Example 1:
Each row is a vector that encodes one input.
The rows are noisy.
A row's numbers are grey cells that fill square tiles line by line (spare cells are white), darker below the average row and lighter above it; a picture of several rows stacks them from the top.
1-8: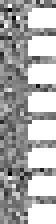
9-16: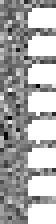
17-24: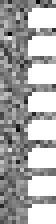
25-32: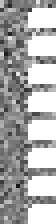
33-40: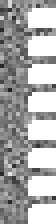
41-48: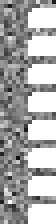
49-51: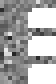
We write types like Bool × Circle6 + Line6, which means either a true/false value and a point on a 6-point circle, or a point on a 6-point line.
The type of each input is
Line7 + Tree7.
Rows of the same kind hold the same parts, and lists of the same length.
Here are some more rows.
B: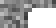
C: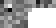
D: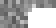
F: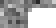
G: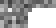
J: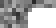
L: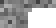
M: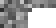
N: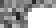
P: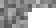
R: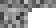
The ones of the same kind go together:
B, D, M, P
C, F, G, J, L, N, R

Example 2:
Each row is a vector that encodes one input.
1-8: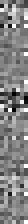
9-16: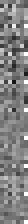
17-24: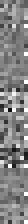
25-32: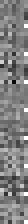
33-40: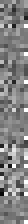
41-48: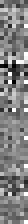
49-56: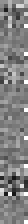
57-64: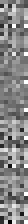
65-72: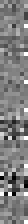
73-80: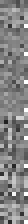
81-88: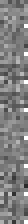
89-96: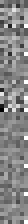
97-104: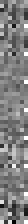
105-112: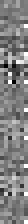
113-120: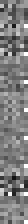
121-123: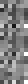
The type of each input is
List2(Line5).
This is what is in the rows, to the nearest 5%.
All of them are lists of up to two points on a 5-point line: about 5% are empty, 40% hold one and 55% two.
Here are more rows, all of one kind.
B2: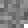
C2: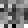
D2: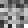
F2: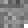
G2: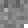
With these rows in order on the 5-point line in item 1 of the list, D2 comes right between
F2 and G2.
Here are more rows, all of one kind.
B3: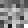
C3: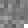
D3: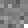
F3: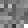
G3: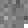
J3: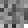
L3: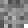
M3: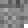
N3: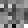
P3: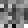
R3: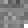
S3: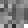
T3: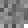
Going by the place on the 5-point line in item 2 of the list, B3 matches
C3, G3, P3 and S3.
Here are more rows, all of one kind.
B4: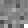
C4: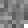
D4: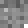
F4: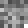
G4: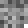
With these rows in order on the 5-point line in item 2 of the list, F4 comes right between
C4 and G4.
